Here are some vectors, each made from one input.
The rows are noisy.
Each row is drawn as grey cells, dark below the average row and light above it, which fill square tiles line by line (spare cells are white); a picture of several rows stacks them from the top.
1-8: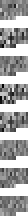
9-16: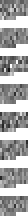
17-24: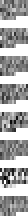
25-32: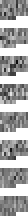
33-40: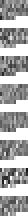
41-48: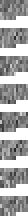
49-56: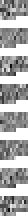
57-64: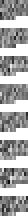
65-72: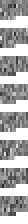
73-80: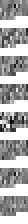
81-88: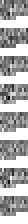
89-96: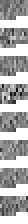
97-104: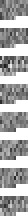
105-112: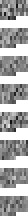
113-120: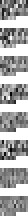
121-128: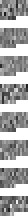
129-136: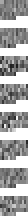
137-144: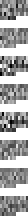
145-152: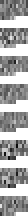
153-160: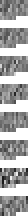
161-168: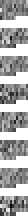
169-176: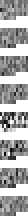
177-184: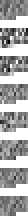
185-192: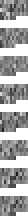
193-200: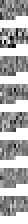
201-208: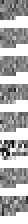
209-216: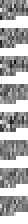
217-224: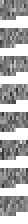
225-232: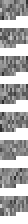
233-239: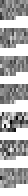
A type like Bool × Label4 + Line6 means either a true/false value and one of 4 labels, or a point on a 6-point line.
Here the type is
Circle16 + Line15.
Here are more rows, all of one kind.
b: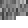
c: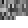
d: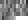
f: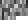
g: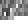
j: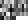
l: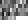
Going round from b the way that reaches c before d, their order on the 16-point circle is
b, l, f, j, g, c, d.
